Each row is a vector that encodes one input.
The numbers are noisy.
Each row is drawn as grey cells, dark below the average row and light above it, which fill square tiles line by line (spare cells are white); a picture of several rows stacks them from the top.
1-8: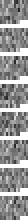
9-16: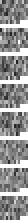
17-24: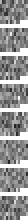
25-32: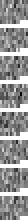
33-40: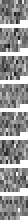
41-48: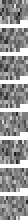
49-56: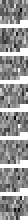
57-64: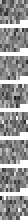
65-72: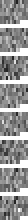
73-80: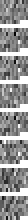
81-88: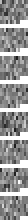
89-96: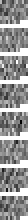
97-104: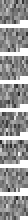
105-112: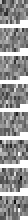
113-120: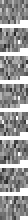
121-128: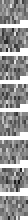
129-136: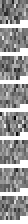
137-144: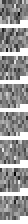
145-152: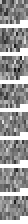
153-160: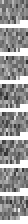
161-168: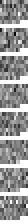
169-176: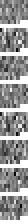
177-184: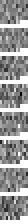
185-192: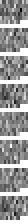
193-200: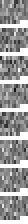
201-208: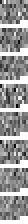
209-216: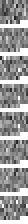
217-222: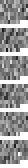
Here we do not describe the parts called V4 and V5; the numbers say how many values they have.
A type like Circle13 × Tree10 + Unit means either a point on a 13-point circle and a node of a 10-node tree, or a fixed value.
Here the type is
Line6 × (Line6 + V4 × V5) + Line9.
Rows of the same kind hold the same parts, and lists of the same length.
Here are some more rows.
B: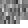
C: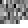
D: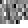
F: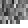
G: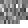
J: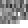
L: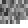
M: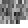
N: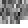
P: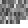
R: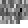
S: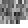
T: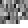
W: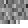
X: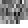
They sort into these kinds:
B, C, D, G, T
F, L, M, N, P, R, S, X
J, W

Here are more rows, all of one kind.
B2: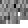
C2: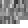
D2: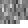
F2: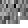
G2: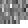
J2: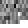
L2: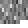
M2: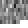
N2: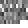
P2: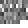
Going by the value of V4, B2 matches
F2, L2, N2 and P2.
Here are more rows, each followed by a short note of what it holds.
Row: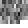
a point on a 9-point line
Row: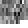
a point on a 9-point line
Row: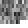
a point on a 9-point line
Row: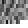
a point on a 9-point line
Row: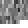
a point on a 6-point line, a value of V4 and a value of V5
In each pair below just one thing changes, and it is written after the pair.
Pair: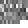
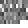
the value of V4
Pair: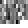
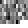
the value of V4
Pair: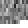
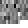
the place on the 6-point line
